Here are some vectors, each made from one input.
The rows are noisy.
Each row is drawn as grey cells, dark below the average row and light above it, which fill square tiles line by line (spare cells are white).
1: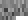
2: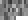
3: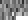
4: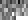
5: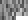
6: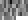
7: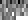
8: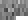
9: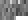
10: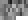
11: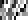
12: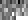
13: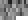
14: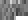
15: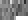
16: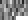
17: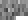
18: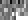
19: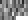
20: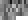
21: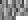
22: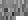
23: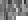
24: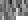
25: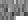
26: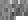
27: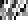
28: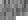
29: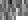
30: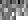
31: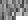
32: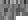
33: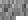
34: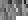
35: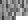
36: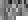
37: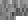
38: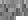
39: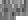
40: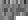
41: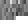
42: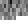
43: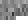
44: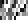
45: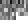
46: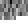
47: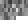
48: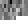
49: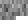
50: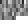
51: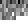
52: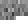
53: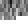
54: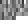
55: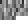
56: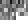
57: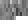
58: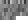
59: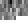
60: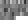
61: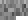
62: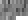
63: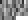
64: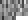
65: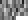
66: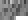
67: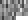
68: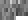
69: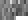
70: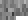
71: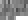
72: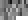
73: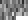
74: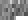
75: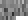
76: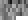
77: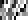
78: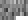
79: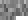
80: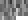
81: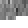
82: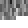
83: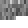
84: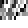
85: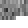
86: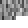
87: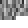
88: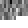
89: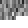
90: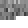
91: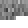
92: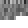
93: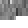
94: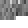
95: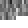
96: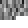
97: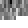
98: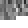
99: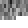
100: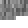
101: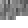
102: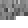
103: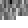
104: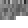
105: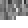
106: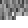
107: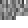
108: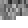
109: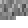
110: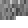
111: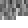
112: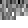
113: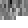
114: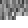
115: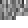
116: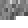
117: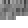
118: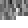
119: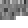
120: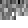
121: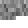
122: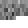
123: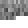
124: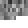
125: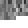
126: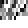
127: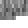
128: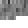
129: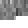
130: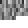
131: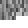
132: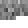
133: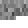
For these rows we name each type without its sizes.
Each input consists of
a list of items, each either a point on a circle, or a point on a line.
